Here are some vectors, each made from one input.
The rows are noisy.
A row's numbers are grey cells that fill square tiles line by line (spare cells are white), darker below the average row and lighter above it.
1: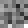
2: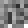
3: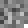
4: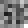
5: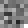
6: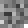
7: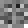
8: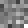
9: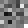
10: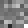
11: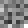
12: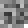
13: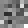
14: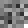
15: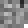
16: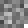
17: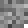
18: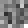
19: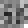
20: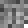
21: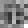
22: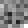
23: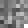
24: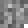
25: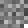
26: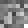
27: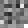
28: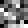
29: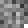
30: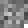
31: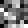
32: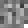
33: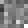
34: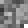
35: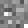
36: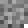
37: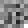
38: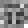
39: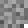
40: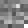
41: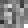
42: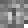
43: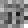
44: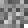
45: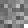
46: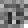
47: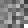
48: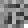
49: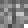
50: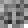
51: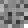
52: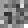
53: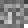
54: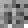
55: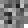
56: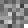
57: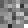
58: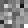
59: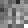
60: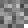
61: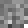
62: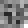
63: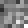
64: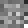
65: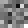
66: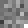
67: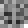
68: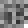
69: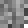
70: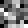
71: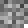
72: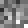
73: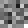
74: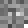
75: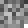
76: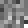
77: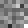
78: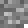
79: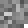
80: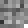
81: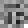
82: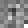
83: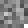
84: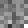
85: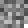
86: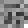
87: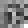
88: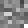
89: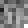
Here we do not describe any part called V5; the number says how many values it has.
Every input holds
a list of up to two items, each a true/false value and a value of V5.
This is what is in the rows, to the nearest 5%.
All of them are lists of up to two items, each a true/false value and a value of V5: about 5% are empty, 40% hold one and 60% two.
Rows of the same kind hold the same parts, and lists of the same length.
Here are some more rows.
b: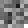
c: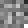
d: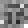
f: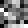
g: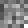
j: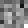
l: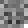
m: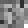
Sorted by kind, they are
b, d, l
c, g, j, m
f

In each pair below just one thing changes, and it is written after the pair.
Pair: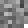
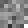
the true/false value in item 1 of the list
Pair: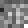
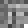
the value of V5 in item 1 of the list
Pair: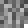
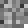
the true/false value in item 2 of the list
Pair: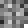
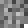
the true/false value in item 2 of the list
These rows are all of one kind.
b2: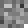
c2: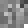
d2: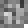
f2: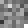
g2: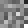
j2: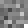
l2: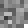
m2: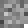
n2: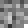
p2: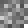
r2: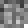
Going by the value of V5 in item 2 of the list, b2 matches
f2, g2, j2 and m2.
